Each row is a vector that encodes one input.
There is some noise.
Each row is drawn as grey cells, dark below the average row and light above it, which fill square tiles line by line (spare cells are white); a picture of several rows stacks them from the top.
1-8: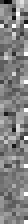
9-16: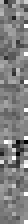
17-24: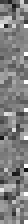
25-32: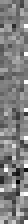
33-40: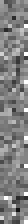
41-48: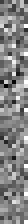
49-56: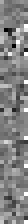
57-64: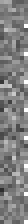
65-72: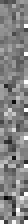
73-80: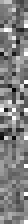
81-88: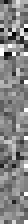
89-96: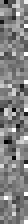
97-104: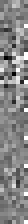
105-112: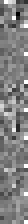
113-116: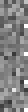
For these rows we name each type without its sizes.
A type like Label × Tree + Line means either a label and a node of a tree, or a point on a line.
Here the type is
Line.
